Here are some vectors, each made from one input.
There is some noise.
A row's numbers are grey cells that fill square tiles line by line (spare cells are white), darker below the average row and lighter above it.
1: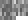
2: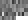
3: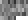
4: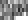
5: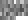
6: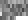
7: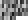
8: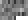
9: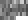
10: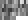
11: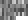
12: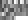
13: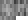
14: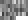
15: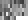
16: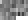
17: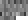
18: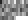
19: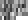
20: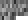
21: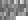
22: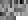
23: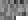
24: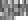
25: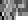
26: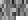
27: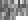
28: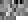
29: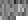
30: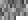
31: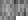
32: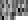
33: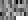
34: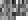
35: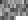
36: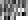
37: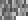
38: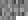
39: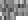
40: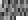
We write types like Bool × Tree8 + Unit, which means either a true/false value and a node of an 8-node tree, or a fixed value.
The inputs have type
Bool × Line6 × Line6.
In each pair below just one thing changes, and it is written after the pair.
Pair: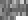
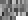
the place on one of the two 6-point lines
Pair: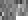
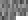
the place on one of the two 6-point lines
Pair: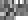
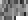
the true/false value
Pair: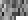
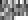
the true/false value
